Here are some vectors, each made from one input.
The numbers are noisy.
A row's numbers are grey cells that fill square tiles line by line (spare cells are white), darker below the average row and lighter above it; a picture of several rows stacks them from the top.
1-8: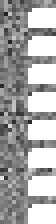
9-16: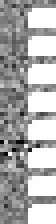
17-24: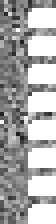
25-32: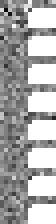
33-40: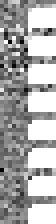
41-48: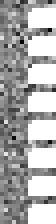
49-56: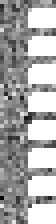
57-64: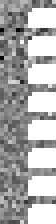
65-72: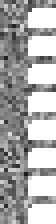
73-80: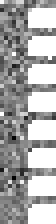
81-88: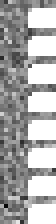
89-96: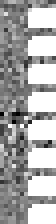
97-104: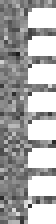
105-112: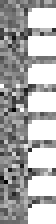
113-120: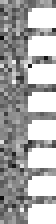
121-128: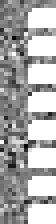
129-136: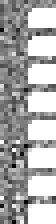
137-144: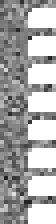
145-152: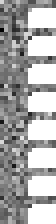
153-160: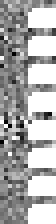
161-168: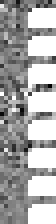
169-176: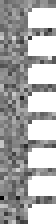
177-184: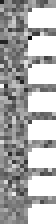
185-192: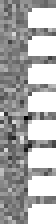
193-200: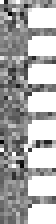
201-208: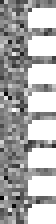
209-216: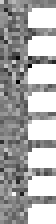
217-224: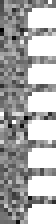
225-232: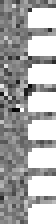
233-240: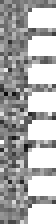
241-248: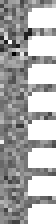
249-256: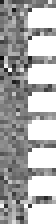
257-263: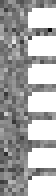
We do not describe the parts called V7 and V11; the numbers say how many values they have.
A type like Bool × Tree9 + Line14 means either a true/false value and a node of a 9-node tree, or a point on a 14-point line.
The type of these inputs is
Bool × V7 + Tree13 × V11.
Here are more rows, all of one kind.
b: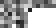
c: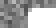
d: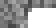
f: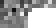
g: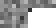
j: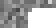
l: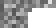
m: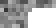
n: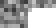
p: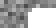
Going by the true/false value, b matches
g, j, l and p.
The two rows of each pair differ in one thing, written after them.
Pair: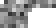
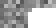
the value of V7
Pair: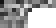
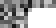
the value of V7
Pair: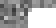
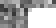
the value of V7
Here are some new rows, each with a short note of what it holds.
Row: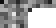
a node of a 13-node tree and a value of V11
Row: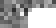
a true/false value and a value of V7
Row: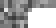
a node of a 13-node tree and a value of V11
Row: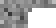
a true/false value and a value of V7
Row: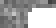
a node of a 13-node tree and a value of V11
